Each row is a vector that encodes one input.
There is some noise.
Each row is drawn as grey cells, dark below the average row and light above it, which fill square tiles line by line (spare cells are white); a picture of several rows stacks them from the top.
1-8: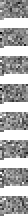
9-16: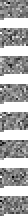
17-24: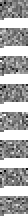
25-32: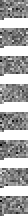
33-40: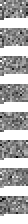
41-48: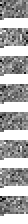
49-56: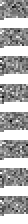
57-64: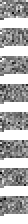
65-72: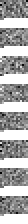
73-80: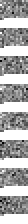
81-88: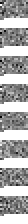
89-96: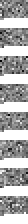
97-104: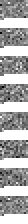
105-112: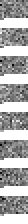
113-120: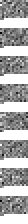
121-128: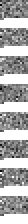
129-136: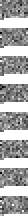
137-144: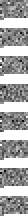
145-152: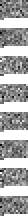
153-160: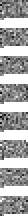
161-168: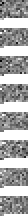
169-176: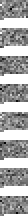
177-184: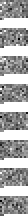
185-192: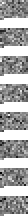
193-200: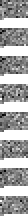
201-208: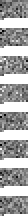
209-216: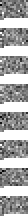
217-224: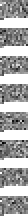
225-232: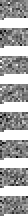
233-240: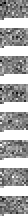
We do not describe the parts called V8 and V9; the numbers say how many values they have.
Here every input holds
four true/false values, together with either a node of each of two 10-node trees, or a value of V8 and a value of V9.
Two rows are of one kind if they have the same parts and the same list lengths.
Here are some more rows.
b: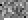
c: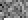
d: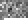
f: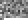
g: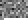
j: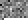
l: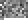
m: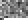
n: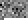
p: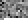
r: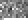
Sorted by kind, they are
b, c, g, j, n, p
d, f, l, m, r

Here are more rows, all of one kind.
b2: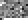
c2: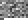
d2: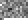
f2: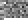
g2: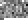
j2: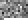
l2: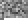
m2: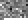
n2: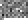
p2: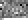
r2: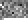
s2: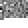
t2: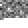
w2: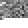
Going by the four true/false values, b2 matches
c2, f2 and w2.
